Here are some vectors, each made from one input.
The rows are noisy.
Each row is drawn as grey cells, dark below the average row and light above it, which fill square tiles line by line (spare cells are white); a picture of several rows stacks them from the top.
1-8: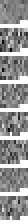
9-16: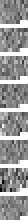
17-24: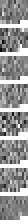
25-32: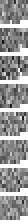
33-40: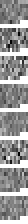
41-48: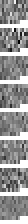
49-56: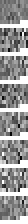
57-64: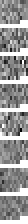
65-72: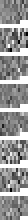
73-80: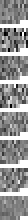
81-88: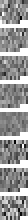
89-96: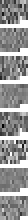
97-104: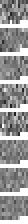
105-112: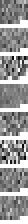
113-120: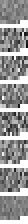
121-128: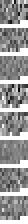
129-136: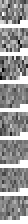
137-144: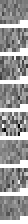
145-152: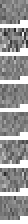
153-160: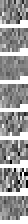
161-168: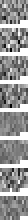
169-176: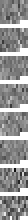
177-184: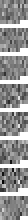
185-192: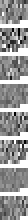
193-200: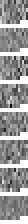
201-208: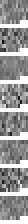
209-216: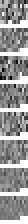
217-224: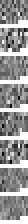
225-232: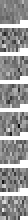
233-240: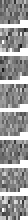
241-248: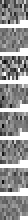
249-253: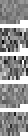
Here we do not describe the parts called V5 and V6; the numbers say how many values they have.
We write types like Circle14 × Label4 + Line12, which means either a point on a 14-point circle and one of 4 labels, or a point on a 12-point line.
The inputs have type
Bool × (Line9 × V5 + V6).
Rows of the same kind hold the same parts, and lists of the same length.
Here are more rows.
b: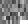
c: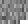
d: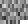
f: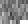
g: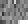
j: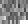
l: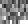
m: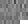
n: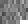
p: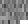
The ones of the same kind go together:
b, d, f, g, j, n, p
c, l, m

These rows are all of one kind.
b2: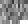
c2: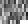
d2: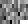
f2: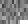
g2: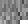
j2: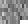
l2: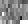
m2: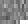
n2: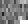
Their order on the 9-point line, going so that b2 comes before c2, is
n2, j2, m2, b2, d2, f2, g2, l2, c2.
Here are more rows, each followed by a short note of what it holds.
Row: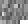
a point on a 9-point line, a true/false value and a value of V5
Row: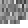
a true/false value and a value of V6
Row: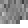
a true/false value and a value of V6
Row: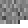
a point on a 9-point line, a true/false value and a value of V5
